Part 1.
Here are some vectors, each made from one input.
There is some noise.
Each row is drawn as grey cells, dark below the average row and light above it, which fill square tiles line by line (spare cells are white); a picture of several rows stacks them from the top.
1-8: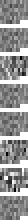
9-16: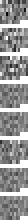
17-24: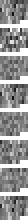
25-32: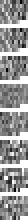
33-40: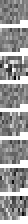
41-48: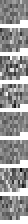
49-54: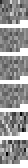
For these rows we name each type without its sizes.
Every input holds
a node of a tree.
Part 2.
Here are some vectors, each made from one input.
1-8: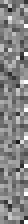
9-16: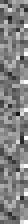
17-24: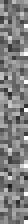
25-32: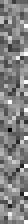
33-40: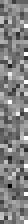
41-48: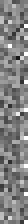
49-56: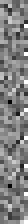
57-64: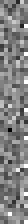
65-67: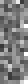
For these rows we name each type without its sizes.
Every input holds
four true/false values.
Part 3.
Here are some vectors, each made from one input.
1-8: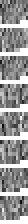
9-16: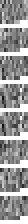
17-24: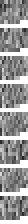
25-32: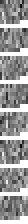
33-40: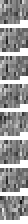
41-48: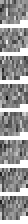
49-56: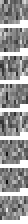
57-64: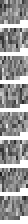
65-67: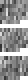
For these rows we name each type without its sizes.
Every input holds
four true/false values.
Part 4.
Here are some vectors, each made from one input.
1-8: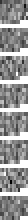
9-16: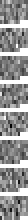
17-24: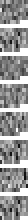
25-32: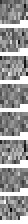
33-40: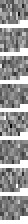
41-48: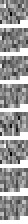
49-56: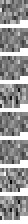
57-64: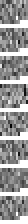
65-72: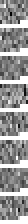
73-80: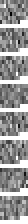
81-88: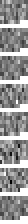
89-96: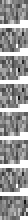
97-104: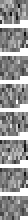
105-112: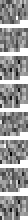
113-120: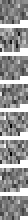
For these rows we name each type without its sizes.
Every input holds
a point on a line.
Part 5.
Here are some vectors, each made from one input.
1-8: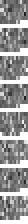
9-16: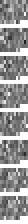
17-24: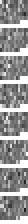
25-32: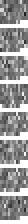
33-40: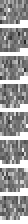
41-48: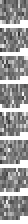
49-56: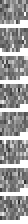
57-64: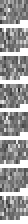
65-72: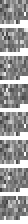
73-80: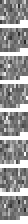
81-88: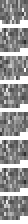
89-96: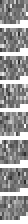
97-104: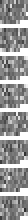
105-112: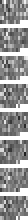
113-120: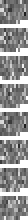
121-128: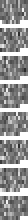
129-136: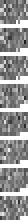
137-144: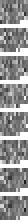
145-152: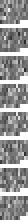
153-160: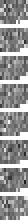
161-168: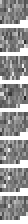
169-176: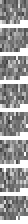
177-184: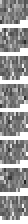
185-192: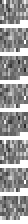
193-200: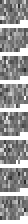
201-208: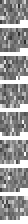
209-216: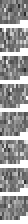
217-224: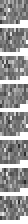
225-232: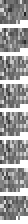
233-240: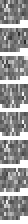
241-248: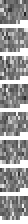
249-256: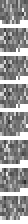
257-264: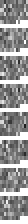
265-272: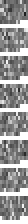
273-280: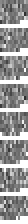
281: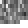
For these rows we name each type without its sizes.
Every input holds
four true/false values.
